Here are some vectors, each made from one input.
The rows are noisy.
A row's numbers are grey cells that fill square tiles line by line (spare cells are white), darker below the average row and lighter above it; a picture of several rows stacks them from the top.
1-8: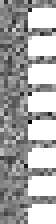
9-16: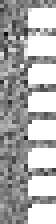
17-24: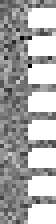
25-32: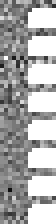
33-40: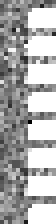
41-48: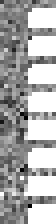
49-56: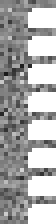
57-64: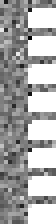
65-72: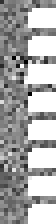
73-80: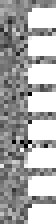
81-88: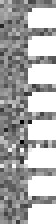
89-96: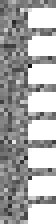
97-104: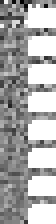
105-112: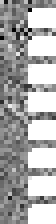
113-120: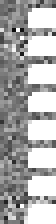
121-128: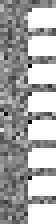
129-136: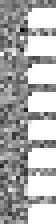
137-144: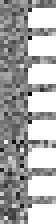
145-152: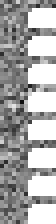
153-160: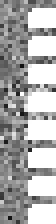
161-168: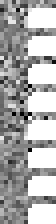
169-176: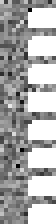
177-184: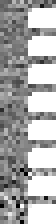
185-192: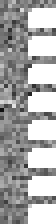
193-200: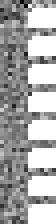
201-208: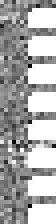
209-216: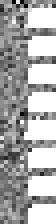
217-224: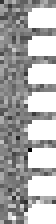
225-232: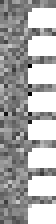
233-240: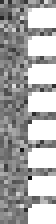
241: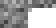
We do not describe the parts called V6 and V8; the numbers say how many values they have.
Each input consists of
one of 5 labels, together with either four true/false values and a value of V6, or a value of V8.
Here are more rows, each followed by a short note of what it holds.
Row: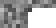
one of 5 labels, four true/false values and a value of V6
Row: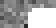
one of 5 labels, four true/false values and a value of V6
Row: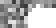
one of 5 labels and a value of V8
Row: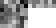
one of 5 labels and a value of V8
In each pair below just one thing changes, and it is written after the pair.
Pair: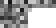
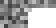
one of the four true/false values
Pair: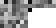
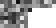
the value of V6
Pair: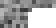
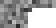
the label
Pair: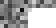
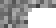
the value of V6
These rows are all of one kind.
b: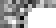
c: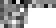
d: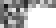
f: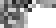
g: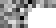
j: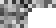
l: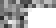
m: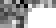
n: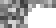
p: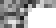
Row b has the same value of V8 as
g, l and p.
